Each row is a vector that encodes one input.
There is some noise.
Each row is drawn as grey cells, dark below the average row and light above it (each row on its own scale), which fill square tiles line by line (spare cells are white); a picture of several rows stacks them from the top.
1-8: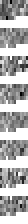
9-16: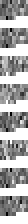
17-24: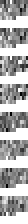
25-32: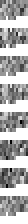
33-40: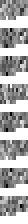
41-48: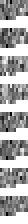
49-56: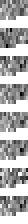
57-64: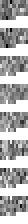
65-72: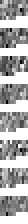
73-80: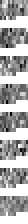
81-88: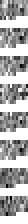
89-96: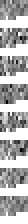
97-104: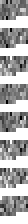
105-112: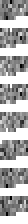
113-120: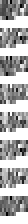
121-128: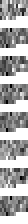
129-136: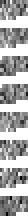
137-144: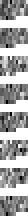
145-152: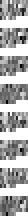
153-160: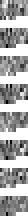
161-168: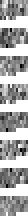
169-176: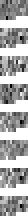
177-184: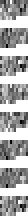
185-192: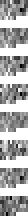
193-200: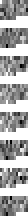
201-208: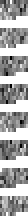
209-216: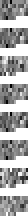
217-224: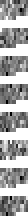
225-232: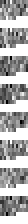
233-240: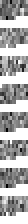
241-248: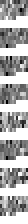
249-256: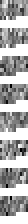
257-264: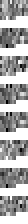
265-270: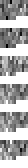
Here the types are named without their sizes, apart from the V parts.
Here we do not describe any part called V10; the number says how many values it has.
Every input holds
either a fixed value, or two labels, or a true/false value and a value of V10.
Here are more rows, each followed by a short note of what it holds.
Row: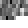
two labels
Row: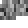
a fixed value
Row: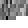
two labels
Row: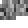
a fixed value
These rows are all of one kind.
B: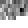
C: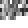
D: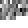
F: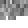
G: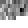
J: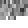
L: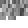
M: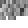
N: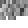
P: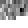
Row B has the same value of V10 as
G, M, N and P.
